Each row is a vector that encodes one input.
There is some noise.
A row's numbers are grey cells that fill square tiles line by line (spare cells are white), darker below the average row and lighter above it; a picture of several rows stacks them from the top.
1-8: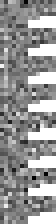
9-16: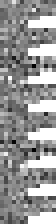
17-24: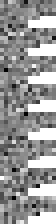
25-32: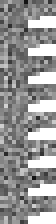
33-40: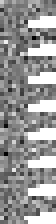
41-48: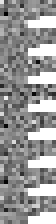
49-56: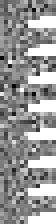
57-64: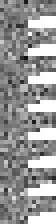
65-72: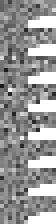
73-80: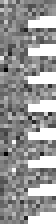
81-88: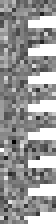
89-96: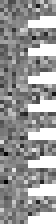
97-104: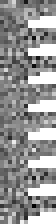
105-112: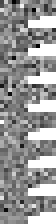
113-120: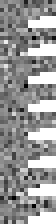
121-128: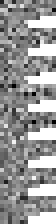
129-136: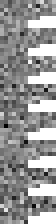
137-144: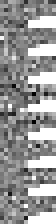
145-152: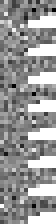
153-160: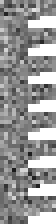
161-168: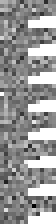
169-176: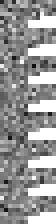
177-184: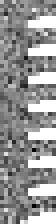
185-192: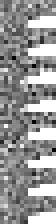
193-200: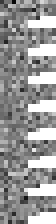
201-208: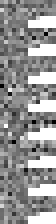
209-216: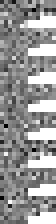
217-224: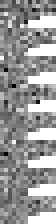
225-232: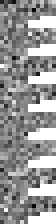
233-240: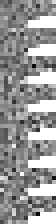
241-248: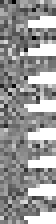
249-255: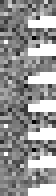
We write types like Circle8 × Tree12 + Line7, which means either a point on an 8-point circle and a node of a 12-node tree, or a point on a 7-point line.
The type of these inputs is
Label5 × (Tree11 + Tree14).
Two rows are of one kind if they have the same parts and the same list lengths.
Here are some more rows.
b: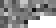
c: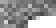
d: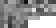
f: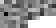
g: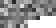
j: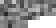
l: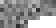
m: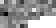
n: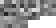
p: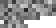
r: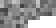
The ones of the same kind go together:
b, g, p
c, d, f, j, l, m, n, r

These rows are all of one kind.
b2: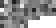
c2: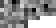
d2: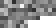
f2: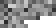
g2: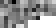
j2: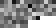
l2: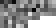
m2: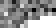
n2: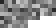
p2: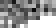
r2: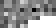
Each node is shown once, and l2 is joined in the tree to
b2.
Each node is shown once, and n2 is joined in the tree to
f2.
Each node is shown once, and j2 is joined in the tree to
g2.
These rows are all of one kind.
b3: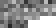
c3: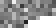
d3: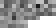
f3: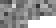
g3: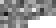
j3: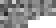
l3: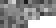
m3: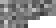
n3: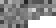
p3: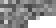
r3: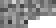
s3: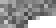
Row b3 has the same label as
l3 and n3.
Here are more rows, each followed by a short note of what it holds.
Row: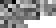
one of 5 labels and a node of an 11-node tree
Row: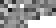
one of 5 labels and a node of an 11-node tree
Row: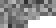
one of 5 labels and a node of a 14-node tree
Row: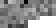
one of 5 labels and a node of a 14-node tree
